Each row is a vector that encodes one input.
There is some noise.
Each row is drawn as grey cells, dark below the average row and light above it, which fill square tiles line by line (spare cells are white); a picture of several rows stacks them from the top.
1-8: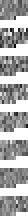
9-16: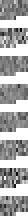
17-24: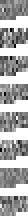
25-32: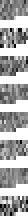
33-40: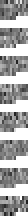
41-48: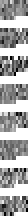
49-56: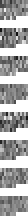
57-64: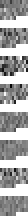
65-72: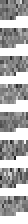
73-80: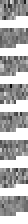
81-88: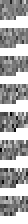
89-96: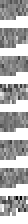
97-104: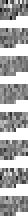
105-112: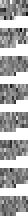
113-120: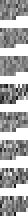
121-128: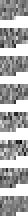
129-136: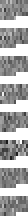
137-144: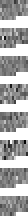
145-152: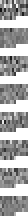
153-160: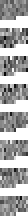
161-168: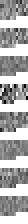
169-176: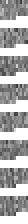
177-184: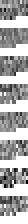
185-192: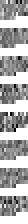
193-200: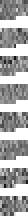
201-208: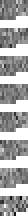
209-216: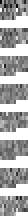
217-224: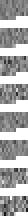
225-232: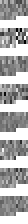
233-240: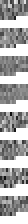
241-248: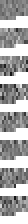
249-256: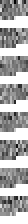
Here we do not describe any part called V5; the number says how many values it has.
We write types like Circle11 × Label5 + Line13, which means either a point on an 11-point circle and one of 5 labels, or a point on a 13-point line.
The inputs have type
Bool × Bool × Bool + (Circle8 + Line8) × V5 + Line4 × Line4.
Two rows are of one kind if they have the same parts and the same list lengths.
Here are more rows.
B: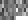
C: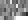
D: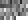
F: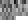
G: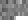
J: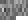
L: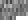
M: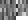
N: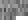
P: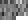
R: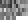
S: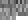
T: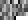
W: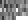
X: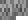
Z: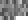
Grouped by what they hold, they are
B, M, W
C, F, G, L, R
D, P, S, Z
J, N, T, X

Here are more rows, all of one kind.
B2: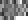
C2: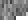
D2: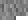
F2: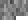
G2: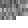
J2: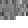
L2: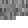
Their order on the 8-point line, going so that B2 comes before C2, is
L2, G2, B2, J2, F2, C2, D2.
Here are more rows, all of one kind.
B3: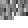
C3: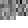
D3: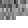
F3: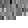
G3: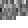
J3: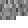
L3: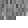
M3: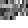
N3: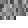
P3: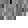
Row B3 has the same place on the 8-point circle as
C3, F3 and M3.
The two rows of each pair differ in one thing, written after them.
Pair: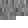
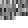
the place on the 8-point line
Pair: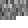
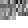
the place on the 8-point line
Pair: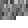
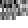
the place on the 8-point line
